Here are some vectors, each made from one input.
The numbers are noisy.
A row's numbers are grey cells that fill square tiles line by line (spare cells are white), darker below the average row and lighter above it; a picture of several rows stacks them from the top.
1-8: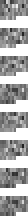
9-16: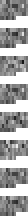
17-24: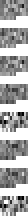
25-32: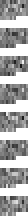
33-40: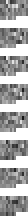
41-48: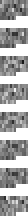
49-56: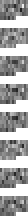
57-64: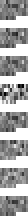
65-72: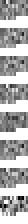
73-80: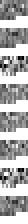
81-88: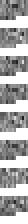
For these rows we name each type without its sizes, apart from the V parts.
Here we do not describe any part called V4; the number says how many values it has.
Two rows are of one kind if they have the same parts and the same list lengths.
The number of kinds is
3.
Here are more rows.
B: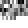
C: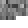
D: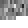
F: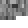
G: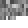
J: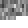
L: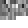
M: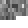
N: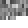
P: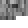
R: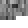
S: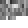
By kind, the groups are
B
C, F, M, P, R
D, G, J, L, N, S

